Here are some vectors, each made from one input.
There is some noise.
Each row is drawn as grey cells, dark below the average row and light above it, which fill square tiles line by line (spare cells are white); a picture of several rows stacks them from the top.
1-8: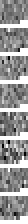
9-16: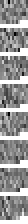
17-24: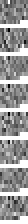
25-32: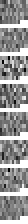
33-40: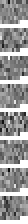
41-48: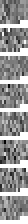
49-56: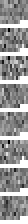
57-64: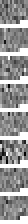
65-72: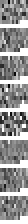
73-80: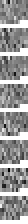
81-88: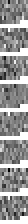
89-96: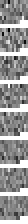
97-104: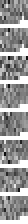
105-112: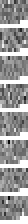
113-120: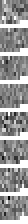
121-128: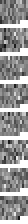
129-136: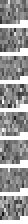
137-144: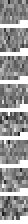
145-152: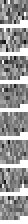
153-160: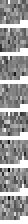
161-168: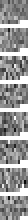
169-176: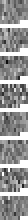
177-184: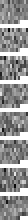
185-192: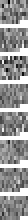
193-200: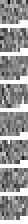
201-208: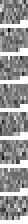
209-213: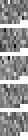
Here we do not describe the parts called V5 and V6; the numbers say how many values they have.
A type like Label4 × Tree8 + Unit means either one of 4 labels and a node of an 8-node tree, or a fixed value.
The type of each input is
Bool × (Tree8 × Tree8 + V5 × V6).
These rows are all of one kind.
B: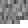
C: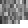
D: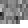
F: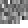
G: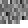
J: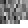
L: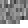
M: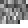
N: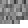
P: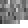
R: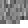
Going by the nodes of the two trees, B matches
C, L, N and R.
